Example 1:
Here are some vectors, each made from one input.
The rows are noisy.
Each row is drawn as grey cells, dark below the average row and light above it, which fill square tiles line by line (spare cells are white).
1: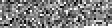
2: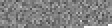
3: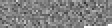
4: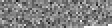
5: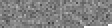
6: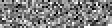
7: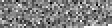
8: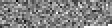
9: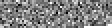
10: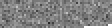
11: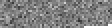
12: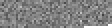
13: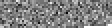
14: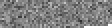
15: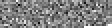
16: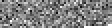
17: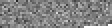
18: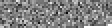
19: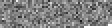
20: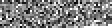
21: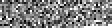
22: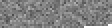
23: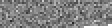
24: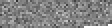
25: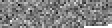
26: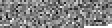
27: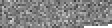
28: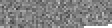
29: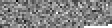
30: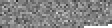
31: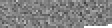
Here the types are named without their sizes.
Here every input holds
a point on a line.
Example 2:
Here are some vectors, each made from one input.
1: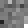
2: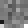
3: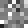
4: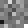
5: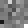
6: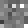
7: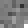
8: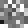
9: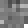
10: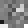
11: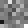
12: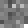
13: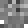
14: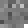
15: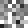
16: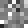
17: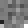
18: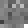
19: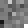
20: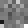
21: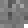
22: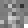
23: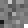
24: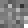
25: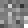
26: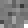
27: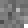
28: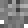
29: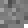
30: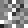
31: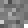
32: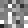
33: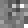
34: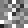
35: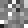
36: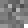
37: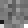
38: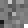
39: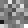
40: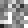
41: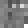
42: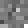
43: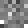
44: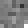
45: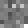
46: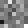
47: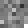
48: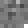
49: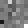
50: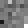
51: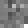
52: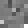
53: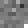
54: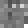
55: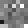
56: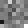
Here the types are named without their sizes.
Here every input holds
a node of a tree.
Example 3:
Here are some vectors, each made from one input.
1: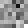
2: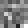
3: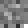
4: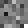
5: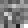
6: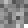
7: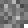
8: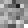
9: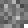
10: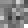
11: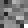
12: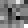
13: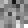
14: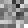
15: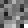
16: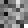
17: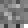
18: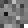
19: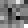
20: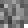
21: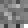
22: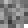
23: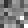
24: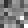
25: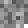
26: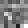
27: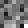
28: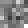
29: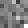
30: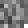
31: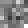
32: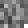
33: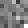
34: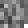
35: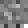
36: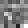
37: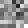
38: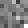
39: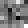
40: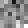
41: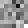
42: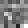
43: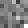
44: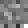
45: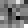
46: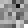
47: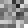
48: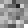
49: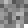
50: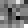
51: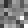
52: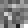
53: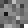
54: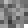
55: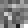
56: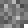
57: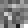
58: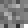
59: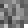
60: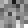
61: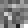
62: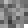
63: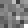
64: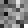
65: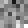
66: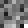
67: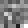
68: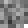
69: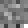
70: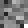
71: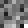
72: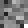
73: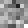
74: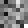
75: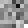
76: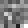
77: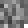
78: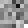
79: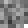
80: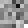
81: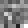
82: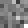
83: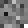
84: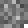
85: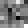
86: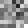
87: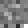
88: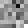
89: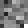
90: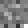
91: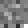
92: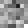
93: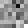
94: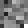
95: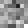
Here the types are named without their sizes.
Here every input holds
a node of a tree.
